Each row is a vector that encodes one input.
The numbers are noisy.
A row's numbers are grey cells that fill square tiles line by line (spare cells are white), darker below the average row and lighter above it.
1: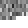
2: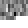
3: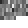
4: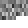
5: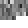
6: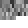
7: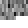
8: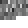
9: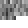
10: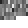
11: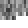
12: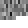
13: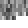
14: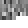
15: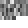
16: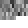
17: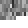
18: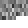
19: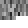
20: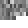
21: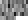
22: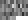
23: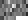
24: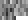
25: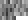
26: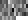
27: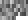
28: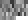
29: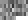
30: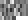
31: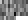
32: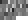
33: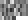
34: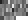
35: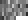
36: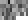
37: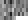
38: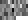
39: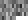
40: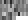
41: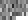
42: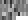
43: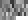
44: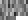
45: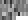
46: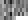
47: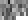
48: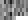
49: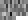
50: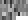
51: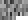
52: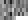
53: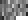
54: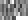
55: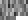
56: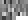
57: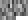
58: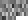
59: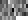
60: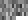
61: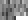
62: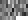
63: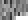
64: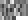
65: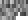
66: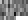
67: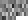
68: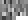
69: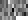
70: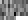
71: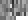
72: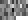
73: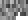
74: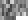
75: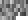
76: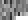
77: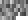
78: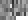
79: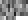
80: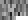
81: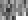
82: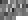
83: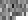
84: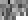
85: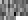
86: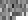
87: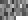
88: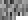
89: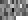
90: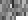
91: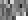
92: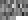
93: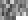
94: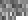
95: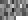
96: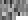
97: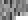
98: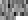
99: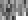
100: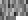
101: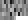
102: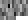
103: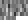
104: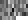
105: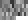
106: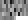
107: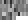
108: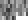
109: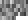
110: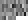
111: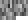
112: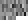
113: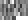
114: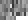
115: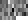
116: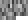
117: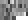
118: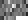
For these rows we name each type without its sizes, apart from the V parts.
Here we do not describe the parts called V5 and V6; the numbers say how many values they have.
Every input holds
a value of V5, together with either a point on a line and a true/false value, or a value of V6.
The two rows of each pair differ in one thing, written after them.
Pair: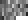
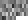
the value of V5
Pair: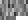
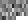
the value of V5
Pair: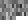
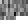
the value of V5
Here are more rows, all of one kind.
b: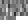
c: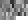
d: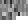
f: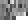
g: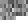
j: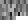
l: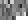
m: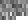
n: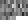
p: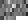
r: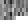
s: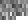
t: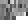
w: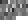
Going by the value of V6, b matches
d, m and s.
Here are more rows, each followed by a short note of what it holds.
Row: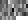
a point on a line, a true/false value and a value of V5
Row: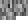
a point on a line, a true/false value and a value of V5
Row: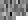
a point on a line, a true/false value and a value of V5
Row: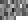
a point on a line, a true/false value and a value of V5
